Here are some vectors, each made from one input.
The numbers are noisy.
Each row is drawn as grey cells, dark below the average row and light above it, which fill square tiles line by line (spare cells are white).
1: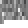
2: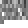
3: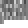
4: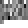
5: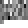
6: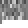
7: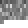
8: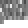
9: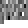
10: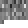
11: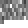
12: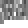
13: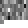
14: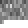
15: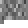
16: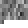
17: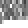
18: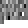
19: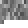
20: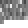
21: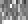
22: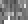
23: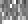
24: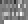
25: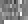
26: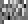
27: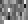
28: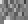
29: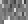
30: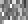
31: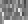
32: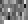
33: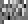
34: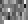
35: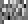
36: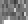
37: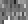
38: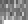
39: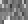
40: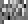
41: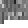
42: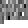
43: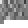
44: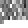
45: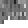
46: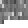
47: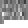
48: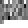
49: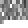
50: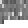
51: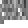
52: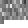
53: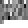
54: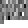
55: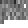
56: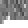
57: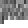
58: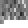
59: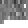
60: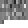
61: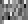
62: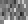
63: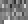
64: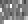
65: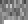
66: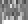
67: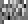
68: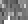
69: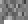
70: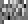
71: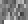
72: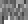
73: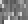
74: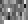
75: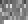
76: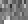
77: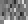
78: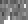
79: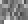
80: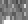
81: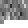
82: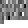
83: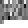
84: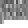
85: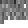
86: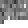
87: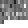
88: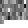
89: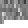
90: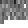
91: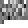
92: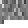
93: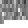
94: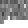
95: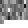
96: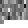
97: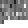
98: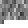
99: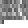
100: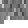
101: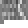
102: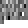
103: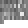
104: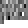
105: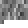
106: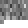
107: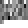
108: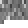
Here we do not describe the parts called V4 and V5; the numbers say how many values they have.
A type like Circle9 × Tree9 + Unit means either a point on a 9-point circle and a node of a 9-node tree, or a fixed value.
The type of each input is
Bool × Circle6 × V5 + V4.
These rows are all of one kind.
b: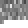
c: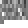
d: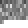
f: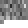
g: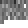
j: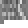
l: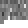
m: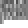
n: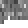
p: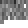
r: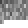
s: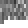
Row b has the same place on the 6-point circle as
j, m and n.
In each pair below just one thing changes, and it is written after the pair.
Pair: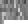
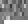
the true/false value
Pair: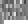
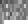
the place on the 6-point circle
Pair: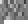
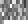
the true/false value
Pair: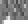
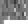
the place on the 6-point circle
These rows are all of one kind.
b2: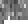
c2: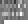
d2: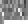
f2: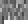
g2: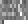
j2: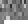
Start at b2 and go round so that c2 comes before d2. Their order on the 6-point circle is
b2, j2, c2, d2, f2, g2.
